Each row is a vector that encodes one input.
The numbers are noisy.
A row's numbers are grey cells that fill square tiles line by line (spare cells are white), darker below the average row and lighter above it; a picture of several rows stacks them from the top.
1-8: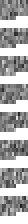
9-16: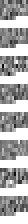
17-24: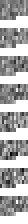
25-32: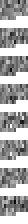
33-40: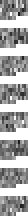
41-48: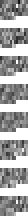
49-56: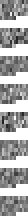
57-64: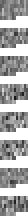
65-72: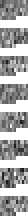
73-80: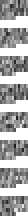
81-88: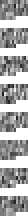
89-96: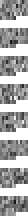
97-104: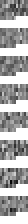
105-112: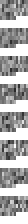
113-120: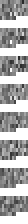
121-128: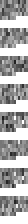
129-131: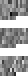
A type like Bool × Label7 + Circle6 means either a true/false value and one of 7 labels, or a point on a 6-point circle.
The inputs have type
Bool × ((Circle6 + Unit) × Line5 + Line7).
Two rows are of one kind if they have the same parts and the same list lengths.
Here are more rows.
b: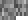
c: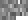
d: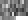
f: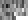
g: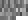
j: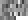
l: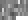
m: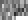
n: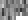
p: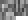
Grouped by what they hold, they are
b, d
c, g, l, m, p
f, j, n

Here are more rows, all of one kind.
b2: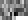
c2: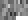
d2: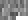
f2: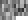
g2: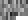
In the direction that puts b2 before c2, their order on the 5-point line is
b2, f2, d2, c2, g2.
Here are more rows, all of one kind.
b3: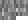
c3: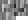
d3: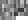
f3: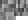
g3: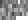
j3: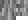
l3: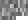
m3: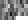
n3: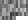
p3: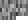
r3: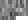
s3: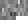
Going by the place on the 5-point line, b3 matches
d3 and f3.
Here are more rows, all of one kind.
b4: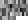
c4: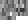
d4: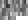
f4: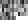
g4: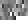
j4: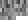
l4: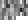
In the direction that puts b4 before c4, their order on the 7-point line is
j4, d4, l4, f4, b4, c4, g4.
